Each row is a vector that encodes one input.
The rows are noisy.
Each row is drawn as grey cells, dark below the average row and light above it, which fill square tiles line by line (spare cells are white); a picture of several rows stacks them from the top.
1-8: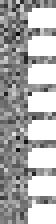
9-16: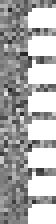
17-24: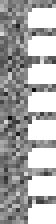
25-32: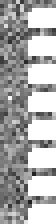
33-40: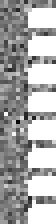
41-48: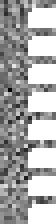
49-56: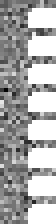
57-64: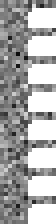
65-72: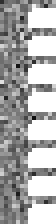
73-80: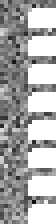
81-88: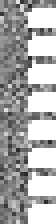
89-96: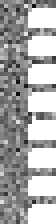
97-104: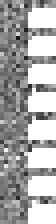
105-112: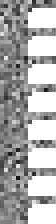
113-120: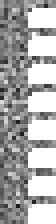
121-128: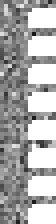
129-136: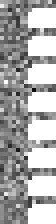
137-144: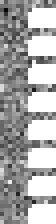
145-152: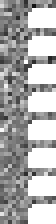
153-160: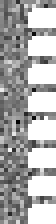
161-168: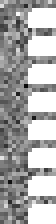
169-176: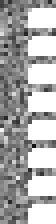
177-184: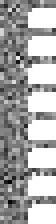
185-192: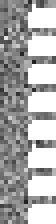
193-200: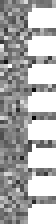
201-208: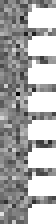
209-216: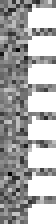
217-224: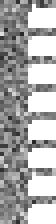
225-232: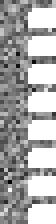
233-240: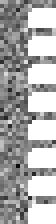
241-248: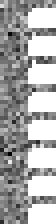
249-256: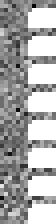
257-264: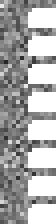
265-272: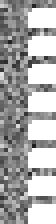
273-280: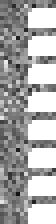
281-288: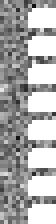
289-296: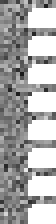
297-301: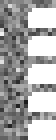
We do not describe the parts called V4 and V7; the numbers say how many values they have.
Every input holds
either a point on an 8-point line and a value of V4, or a point on an 11-point line, or a true/false value and a value of V7.
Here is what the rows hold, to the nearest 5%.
About 40% of them hold a point on an 8-point line and a value of V4. About 25% of them hold a point on an 11-point line. The rest hold a true/false value and a value of V7.
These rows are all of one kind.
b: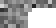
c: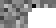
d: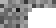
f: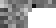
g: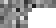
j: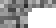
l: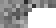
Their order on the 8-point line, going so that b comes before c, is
j, b, f, l, c, d, g.
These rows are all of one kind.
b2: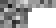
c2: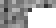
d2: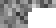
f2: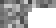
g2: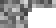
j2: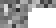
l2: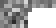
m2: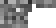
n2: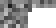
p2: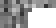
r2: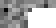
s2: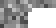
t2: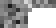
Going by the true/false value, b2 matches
j2, n2 and t2.
